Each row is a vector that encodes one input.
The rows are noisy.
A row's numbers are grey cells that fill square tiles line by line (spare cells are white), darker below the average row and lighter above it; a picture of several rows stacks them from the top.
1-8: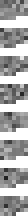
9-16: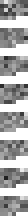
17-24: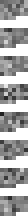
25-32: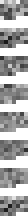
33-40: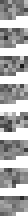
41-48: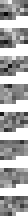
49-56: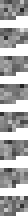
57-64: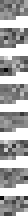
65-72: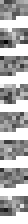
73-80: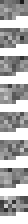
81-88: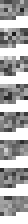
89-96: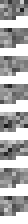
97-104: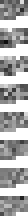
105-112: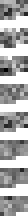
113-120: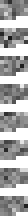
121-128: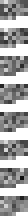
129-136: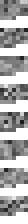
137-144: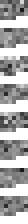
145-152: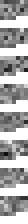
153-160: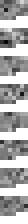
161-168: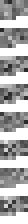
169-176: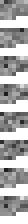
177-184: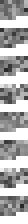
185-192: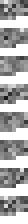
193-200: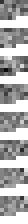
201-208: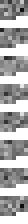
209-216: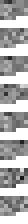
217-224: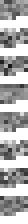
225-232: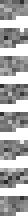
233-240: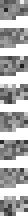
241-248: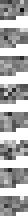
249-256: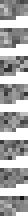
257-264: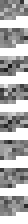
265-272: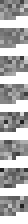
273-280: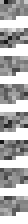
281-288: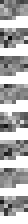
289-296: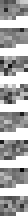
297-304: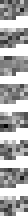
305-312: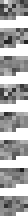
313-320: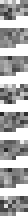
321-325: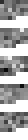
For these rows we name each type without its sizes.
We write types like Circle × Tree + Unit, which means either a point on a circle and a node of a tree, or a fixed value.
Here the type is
Bool × Bool × Bool × Line + Label.
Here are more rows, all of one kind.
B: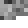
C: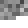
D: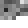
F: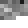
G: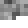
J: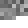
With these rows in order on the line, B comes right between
F and J.
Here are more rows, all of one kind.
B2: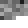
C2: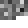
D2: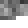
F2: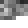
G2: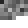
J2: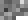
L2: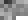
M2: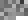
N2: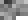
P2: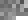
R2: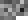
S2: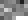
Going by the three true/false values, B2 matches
D2, F2 and S2.
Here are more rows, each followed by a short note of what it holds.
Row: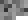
a point on a line and three true/false values
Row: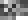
a label
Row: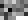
a label
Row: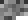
a point on a line and three true/false values
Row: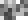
a label
